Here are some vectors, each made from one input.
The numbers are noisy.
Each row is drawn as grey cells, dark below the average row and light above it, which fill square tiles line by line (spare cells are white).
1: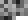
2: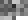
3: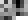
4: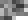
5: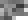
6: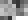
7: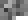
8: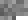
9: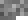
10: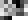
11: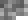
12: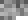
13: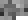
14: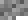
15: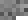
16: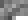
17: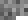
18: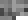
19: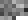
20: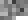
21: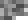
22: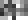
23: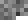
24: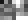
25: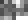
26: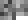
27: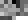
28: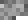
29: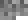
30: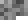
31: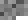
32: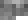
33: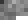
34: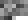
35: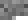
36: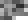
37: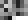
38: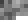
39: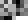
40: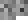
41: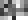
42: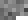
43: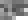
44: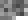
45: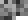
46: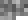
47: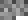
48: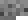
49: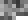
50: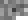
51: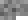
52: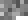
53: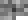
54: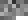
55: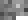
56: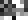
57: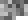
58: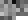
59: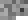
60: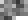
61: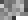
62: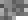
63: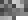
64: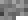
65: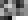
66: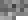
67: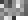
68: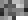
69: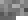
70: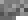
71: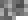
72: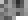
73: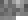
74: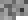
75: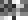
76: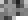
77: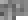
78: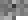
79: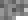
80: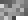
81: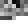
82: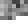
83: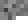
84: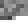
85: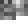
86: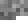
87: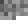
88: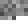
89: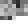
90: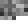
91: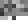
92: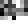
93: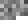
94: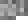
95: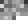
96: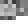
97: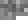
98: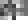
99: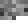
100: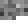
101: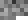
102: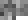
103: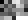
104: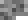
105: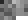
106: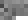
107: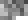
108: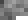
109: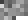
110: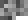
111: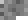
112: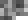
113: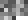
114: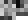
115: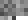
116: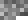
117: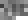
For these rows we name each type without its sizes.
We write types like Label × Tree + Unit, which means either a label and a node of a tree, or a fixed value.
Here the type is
Bool × Bool × Bool × Bool + Circle.
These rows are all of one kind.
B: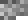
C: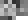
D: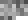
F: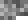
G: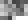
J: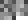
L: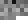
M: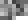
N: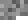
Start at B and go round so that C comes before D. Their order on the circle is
B, C, D, G, M, L, J, N, F.
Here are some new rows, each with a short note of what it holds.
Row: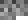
a point on a circle
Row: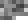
four true/false values
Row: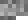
a point on a circle
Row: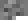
four true/false values
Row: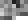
a point on a circle
